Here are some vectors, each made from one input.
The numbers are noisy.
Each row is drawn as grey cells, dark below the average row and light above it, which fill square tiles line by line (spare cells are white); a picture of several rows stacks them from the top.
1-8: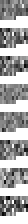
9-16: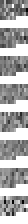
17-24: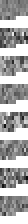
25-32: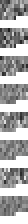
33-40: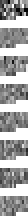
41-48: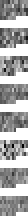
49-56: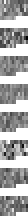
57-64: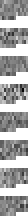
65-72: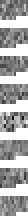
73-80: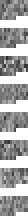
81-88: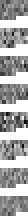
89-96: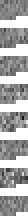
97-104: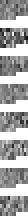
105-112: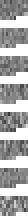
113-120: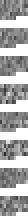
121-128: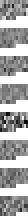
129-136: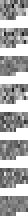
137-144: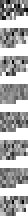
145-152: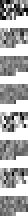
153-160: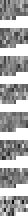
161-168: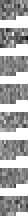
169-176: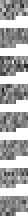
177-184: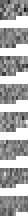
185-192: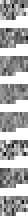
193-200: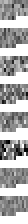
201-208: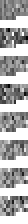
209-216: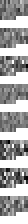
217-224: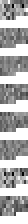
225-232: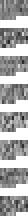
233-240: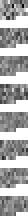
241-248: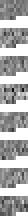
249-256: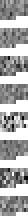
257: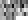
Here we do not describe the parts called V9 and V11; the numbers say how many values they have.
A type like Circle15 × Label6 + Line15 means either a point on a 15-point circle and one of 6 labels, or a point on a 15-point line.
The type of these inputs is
Bool × Line8 × V9 × V11.
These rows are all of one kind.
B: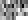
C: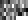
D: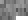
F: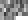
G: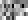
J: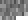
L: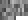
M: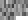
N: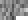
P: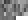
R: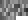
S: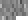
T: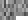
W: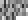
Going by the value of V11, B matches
C, G, N and T.
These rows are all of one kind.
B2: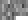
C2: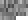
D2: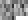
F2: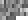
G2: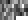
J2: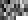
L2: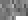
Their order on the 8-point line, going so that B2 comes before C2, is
J2, L2, D2, B2, G2, F2, C2.
